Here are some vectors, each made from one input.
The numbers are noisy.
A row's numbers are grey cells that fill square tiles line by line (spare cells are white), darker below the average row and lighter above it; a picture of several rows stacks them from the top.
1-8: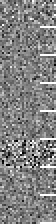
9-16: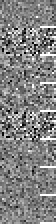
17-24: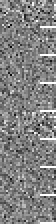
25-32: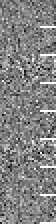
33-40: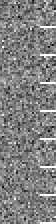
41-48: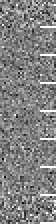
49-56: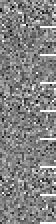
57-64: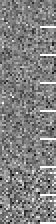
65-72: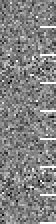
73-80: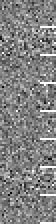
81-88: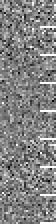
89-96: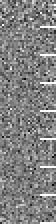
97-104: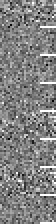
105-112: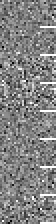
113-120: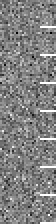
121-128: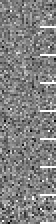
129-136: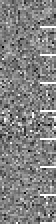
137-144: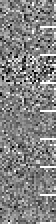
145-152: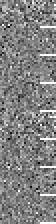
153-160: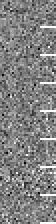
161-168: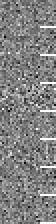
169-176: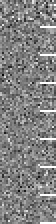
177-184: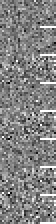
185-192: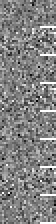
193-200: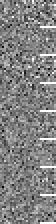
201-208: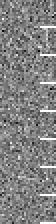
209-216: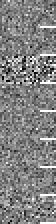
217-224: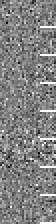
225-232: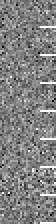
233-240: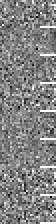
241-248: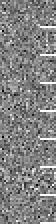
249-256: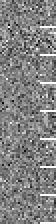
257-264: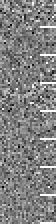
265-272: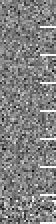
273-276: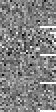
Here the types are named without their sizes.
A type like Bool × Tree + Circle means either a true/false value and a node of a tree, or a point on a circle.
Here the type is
List(Circle × (Label + Line)).
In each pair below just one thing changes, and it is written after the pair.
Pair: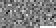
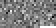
the place on the circle in item 2 of the list
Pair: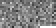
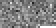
the label in item 2 of the list
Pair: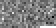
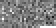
the label in item 2 of the list
